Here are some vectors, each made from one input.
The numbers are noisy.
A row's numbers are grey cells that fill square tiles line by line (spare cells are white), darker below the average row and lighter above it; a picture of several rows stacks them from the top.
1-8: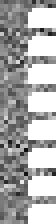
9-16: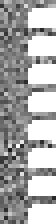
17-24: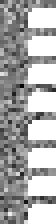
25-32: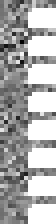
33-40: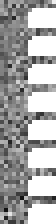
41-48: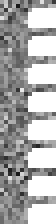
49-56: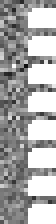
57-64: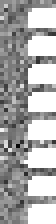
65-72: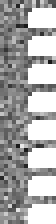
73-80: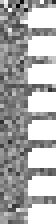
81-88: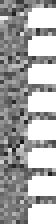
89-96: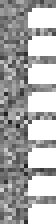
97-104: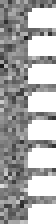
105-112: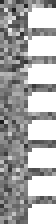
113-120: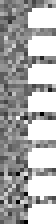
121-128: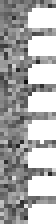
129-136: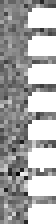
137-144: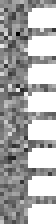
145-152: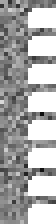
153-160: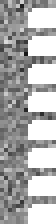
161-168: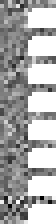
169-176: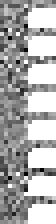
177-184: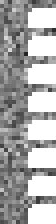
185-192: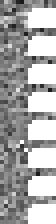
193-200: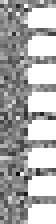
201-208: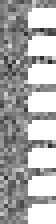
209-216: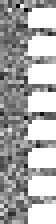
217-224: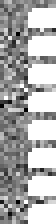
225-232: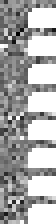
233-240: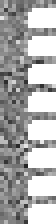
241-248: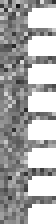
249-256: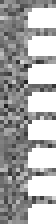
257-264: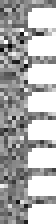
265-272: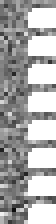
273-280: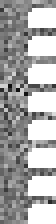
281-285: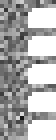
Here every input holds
either a point on a 9-point circle, or a point on a 9-point line, or a point on a 10-point line.
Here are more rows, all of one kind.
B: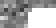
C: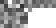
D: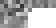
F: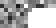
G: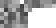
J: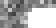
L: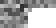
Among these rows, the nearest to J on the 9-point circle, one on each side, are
D and L.
